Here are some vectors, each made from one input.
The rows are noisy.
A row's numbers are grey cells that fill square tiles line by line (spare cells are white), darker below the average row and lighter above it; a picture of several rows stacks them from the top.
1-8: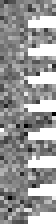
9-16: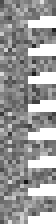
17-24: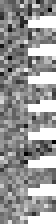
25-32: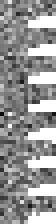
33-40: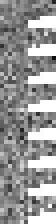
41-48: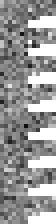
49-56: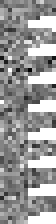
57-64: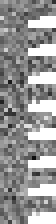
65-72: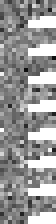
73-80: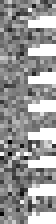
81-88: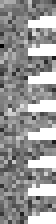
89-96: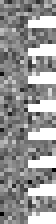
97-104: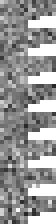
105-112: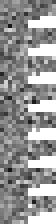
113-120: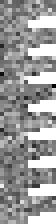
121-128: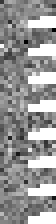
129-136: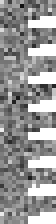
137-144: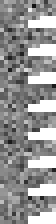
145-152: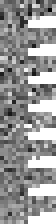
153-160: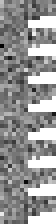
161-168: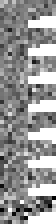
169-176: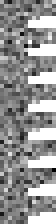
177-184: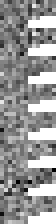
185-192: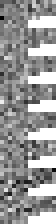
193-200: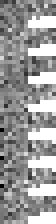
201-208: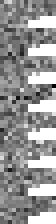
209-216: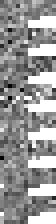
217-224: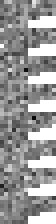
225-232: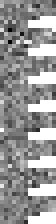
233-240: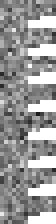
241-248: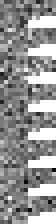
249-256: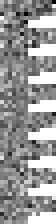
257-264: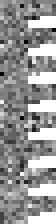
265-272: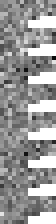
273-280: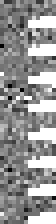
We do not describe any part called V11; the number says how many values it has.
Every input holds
a true/false value and a value of V11, together with a list of up to two points on a 9-point line.
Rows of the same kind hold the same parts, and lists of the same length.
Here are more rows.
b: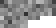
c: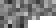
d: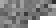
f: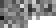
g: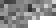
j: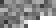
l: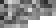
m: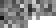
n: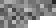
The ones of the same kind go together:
b, d, j
c, f, g, m
l, n

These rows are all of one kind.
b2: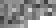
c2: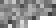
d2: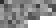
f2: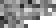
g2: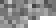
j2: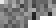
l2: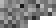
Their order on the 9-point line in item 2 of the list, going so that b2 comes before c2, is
b2, d2, l2, f2, c2, g2, j2.
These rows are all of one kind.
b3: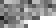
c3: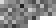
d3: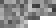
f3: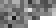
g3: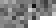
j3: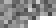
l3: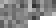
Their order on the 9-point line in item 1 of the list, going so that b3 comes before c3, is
b3, f3, g3, j3, c3, d3, l3.
